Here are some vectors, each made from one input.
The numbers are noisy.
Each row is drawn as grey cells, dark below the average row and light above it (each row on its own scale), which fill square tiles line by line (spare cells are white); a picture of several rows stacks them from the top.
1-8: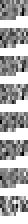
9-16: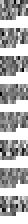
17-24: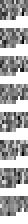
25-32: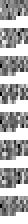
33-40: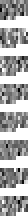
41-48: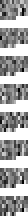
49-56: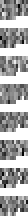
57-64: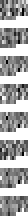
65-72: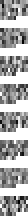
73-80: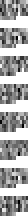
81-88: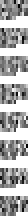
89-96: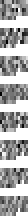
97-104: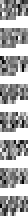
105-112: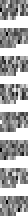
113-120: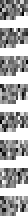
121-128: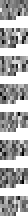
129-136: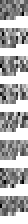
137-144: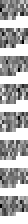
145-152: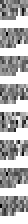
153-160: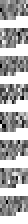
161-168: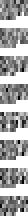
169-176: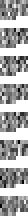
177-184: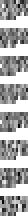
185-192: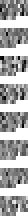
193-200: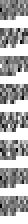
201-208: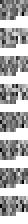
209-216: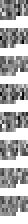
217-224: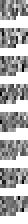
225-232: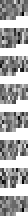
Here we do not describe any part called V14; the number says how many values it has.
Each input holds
either a point on a 12-point line, or a true/false value and a value of V14.
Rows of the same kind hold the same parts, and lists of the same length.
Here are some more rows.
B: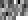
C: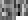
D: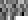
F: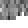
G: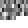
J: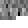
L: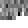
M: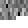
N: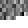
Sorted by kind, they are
B, D, N
C, F, G, J, L, M

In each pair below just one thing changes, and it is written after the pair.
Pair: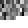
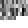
the value of V14
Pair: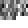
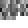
the value of V14
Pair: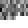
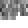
the value of V14
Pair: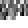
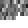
the value of V14
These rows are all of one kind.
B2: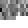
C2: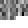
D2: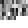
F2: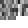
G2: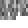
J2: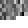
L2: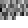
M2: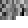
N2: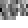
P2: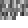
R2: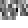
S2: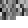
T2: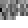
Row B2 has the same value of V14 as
F2, N2 and T2.
